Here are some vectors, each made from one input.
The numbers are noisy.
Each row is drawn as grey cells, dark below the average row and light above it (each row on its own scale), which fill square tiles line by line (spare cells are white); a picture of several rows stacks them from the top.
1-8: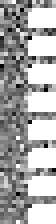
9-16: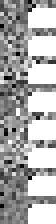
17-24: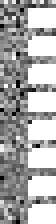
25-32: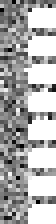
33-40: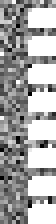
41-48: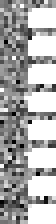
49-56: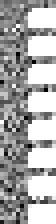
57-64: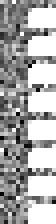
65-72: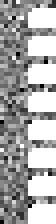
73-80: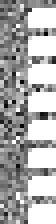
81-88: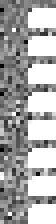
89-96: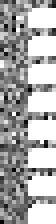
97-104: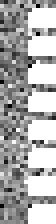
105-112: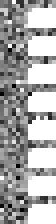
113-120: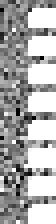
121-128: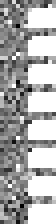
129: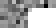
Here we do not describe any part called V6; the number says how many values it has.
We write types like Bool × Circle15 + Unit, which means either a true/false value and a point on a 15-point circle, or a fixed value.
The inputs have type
Line5 × Tree7 + V6 × V6.
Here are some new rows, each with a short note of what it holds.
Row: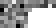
a point on a 5-point line and a node of a 7-node tree
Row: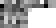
a point on a 5-point line and a node of a 7-node tree
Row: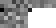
a point on a 5-point line and a node of a 7-node tree
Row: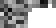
a point on a 5-point line and a node of a 7-node tree
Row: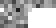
two values of V6
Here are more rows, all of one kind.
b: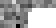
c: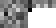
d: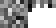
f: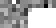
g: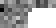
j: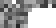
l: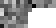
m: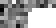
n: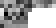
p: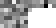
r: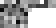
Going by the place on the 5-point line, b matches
f, j, m and p.
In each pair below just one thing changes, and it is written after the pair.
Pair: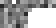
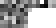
the place on the 5-point line
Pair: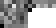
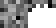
the place on the 5-point line
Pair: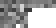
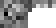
the node of the tree
